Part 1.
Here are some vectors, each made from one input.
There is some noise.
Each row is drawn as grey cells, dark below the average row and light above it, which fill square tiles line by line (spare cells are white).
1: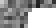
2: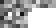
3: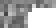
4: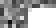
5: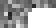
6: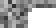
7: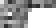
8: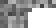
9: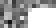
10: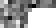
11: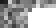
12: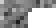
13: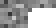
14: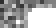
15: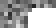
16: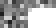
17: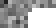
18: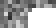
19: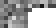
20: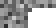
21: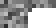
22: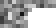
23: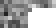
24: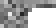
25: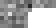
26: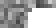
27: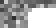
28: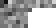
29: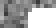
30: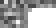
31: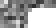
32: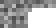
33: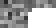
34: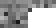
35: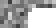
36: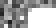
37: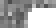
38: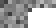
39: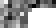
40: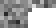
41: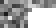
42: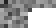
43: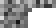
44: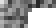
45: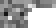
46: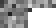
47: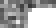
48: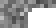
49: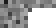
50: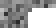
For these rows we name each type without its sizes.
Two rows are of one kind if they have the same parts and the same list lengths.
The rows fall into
3 kinds.
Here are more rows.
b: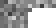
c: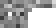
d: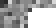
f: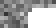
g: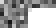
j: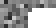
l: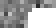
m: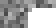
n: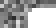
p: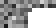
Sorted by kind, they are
b, d, j, p
c, f, l, m, n
g

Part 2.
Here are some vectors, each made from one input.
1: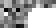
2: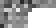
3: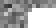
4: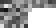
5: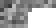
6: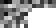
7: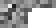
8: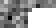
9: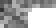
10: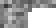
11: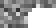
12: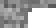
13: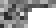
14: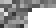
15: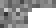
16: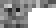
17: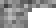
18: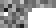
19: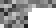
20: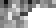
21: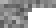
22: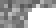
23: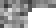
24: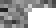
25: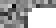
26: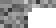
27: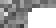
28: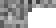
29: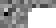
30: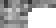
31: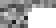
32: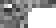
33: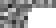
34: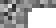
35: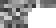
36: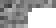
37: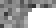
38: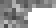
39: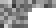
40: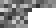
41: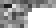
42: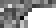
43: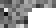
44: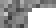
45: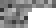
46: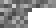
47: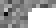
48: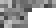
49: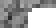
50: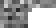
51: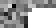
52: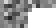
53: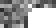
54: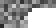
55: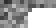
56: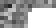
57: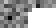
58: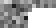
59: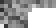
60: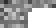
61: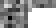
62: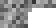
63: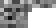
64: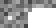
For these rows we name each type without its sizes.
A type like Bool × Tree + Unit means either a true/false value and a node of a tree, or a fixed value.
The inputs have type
Line × (Tree + Unit).
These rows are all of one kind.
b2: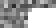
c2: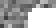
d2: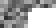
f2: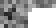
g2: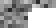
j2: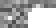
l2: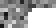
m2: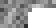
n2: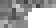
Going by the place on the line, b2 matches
c2, d2 and l2.
